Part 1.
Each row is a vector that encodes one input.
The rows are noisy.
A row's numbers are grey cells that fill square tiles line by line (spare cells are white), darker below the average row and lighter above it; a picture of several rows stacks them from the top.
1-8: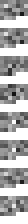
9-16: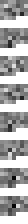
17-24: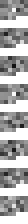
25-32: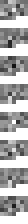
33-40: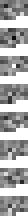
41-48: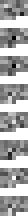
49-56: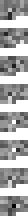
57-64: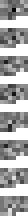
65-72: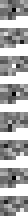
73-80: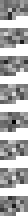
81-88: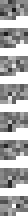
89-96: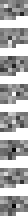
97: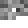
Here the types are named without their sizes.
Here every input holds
three true/false values.
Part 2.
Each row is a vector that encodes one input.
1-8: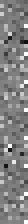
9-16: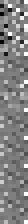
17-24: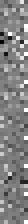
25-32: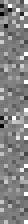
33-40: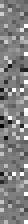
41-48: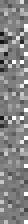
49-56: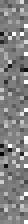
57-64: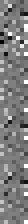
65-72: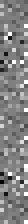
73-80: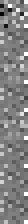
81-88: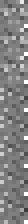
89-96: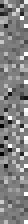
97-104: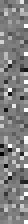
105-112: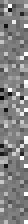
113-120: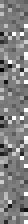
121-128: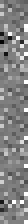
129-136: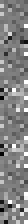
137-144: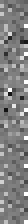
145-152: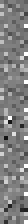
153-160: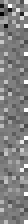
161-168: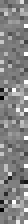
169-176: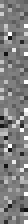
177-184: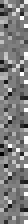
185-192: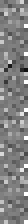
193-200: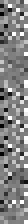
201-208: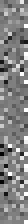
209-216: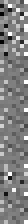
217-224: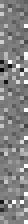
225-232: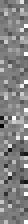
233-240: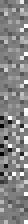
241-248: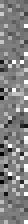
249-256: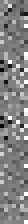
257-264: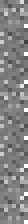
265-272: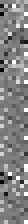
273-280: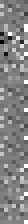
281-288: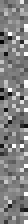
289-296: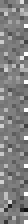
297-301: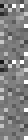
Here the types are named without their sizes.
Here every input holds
three true/false values.
